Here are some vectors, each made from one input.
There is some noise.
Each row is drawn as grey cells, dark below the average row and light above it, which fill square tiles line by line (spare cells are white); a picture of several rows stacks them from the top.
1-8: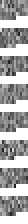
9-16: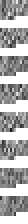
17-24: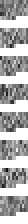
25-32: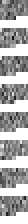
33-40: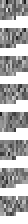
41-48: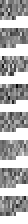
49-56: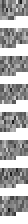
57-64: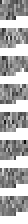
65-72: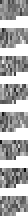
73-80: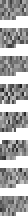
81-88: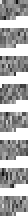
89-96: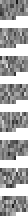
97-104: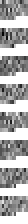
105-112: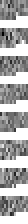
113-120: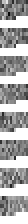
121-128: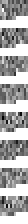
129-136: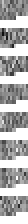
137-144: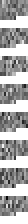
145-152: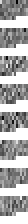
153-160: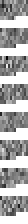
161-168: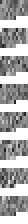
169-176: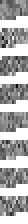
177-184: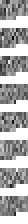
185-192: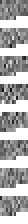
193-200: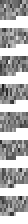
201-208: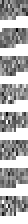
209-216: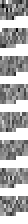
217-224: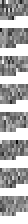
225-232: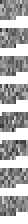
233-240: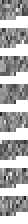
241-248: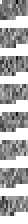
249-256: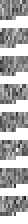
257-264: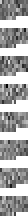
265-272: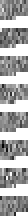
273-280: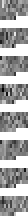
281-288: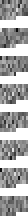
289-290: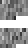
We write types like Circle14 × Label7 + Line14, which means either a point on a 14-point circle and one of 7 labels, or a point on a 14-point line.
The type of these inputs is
Circle10 × (Circle10 + Line9).
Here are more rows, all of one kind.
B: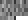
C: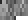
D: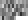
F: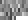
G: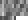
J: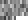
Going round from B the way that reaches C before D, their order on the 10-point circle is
B, C, D, F, J, G.
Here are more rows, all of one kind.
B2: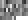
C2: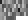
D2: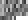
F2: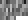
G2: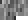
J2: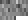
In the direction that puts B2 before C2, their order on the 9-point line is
B2, D2, G2, C2, F2, J2.
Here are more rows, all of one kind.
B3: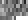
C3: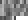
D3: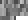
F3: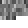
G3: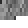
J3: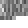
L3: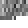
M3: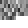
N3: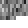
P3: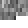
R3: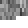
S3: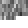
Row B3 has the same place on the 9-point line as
D3 and P3.
